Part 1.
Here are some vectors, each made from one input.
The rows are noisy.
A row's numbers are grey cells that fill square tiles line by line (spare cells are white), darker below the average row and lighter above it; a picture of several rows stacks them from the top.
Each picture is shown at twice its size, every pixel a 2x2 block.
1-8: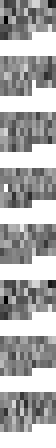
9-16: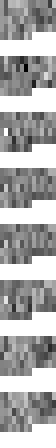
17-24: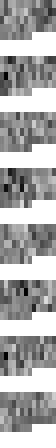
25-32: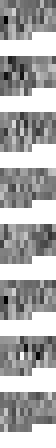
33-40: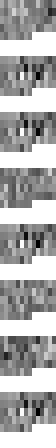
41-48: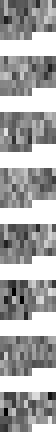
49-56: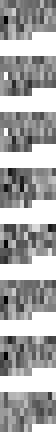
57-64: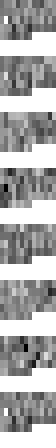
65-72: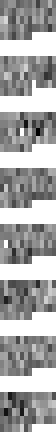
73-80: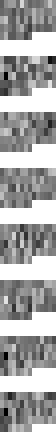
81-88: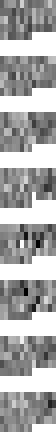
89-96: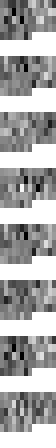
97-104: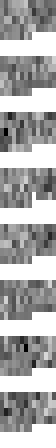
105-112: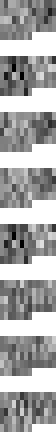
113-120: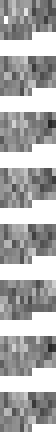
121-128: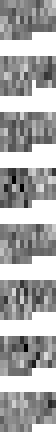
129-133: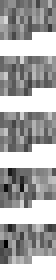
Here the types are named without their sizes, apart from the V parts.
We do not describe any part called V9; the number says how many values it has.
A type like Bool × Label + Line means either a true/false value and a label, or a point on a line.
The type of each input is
Bool × (Line + V9).
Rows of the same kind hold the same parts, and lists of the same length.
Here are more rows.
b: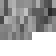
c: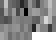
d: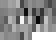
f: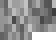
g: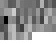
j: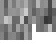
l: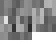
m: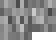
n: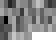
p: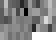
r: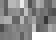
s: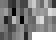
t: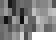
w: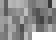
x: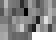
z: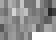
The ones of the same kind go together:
b, f, j, l, m, r, w, z
c, d, g, n, p, s, t, x

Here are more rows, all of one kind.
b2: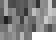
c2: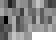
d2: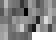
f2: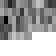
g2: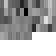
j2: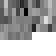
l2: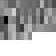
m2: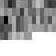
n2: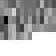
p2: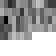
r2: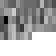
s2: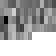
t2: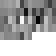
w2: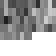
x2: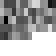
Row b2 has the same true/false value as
d2, g2, j2 and w2.
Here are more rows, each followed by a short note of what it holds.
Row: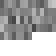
a true/false value and a value of V9
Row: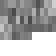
a true/false value and a value of V9
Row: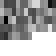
a point on a line and a true/false value
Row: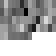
a point on a line and a true/false value
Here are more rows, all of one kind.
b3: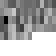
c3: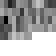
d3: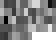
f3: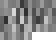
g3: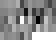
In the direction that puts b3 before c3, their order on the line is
g3, f3, b3, c3, d3.
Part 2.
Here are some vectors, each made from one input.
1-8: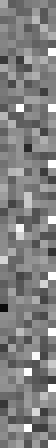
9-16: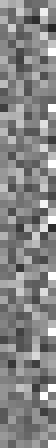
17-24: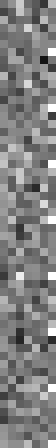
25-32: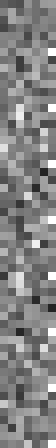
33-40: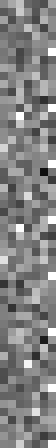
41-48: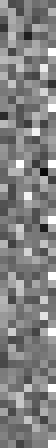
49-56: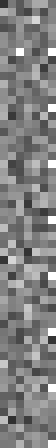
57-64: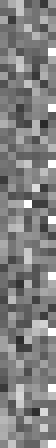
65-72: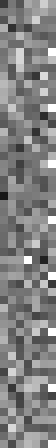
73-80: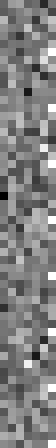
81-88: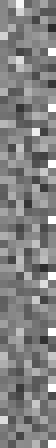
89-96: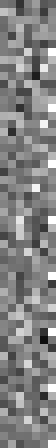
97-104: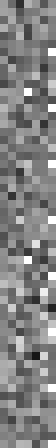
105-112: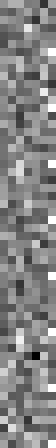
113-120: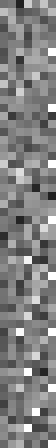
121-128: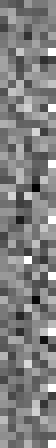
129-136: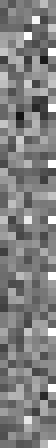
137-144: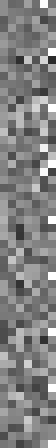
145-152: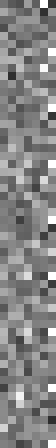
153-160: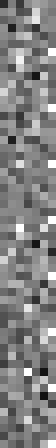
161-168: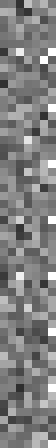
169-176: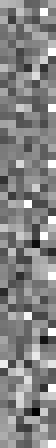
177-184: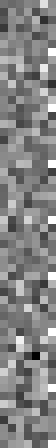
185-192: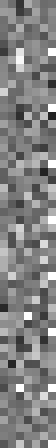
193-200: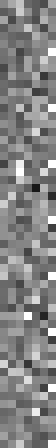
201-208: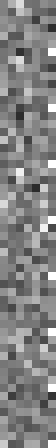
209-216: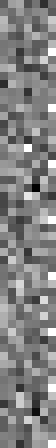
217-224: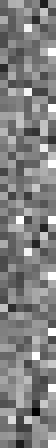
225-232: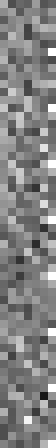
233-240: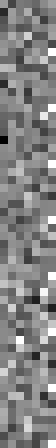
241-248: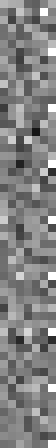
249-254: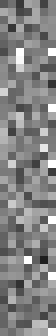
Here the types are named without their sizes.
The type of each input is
Bool × Bool × Bool × Tree + Line.
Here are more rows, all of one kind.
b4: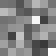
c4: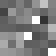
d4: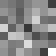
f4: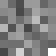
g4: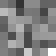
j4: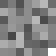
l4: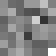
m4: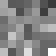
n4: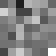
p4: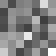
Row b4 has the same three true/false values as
c4, j4, l4 and p4.
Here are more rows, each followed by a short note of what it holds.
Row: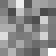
a point on a line
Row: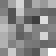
a point on a line
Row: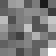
a point on a line
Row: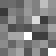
a node of a tree and three true/false values
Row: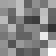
a point on a line
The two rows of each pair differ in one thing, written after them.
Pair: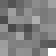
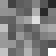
the node of the tree
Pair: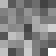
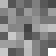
the node of the tree
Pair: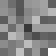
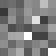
the node of the tree
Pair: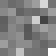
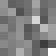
one of the three true/false values
